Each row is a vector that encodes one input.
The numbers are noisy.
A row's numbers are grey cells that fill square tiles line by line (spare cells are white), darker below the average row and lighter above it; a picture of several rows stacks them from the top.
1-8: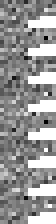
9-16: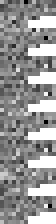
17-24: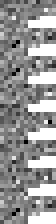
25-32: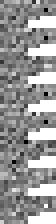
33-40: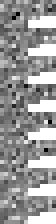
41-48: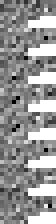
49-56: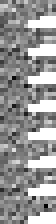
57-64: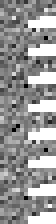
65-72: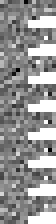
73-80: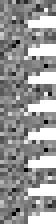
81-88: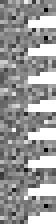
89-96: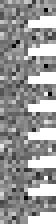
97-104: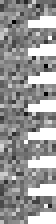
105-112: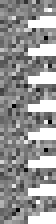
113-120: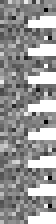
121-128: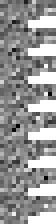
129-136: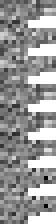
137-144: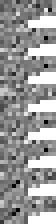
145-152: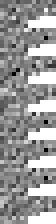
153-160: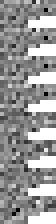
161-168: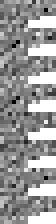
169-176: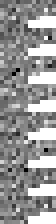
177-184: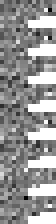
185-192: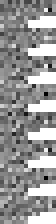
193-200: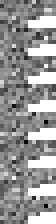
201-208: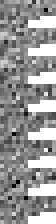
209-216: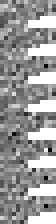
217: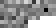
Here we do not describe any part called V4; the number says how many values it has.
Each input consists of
a node of an 8-node tree and a true/false value, together with either a point on an 8-point line, or a value of V4.
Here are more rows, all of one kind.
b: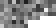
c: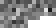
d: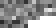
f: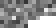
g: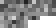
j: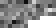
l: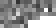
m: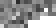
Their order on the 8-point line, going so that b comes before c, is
b, m, l, c, g, j, d, f.
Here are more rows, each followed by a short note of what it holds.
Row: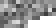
a node of an 8-node tree, a true/false value and a value of V4
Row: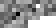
a node of an 8-node tree, a true/false value and a value of V4
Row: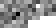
a node of an 8-node tree, a true/false value and a value of V4
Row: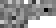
a node of an 8-node tree, a true/false value and a value of V4
